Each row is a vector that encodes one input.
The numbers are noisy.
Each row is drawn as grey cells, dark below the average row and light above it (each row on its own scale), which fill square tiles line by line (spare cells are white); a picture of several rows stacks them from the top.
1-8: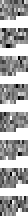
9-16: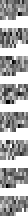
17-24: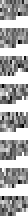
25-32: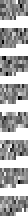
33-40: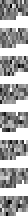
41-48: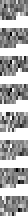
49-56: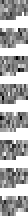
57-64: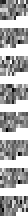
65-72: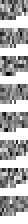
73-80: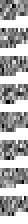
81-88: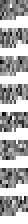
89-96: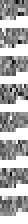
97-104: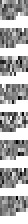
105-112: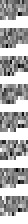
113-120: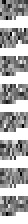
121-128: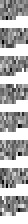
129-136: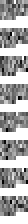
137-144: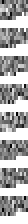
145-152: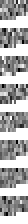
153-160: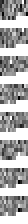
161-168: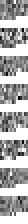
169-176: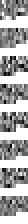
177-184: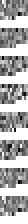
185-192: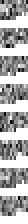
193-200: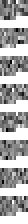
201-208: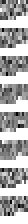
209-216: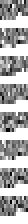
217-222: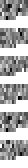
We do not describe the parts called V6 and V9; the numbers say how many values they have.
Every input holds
a true/false value and a value of V9, together with either a point on an 11-point line, or a value of V6.
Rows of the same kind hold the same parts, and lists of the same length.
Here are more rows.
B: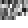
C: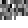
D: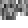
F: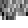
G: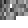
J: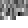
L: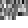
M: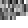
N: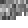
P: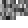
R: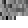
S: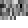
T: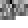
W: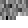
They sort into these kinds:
B, G, J, L, M, N, T
C, D, F, P, R, S, W

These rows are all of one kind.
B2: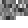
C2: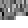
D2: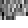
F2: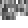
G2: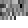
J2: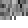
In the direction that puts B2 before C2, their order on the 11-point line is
G2, J2, F2, B2, C2, D2.
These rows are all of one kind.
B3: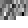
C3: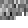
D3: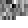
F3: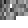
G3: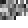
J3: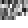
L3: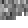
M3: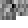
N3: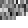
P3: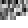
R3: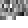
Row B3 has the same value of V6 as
D3 and M3.
